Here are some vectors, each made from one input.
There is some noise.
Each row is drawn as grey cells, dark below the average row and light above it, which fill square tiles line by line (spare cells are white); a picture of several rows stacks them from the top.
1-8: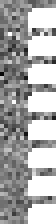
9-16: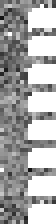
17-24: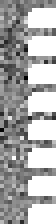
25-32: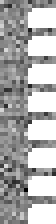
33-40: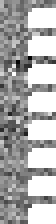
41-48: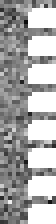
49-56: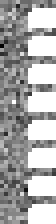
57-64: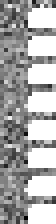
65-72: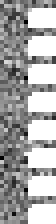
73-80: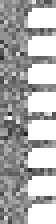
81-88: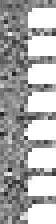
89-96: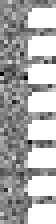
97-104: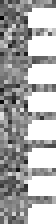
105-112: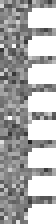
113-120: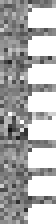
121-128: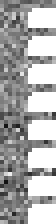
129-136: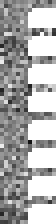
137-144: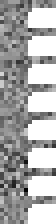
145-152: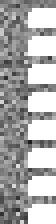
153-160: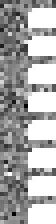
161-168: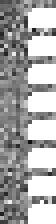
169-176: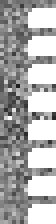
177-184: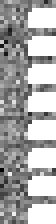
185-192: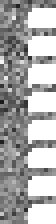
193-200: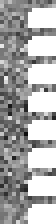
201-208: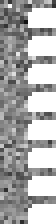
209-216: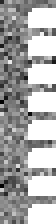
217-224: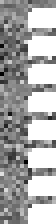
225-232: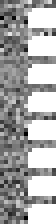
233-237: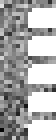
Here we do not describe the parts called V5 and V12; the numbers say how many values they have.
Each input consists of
either a point on an 8-point circle and a value of V5, or a fixed value, or three true/false values and a value of V12.
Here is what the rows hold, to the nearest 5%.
About 30% of them hold a point on an 8-point circle and a value of V5. A few of them hold a fixed value. The rest hold three true/false values and a value of V12.
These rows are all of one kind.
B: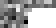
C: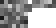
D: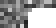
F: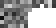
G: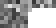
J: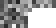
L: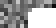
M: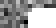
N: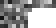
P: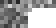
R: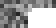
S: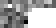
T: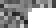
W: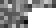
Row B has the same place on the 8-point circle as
D, M and W.
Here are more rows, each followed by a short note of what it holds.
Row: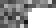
a point on an 8-point circle and a value of V5
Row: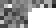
a point on an 8-point circle and a value of V5
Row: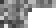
three true/false values and a value of V12
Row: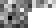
a fixed value
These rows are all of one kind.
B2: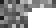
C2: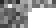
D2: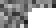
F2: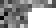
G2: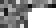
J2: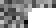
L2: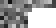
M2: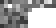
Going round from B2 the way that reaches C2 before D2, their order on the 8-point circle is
B2, C2, J2, D2, M2, G2, L2, F2.
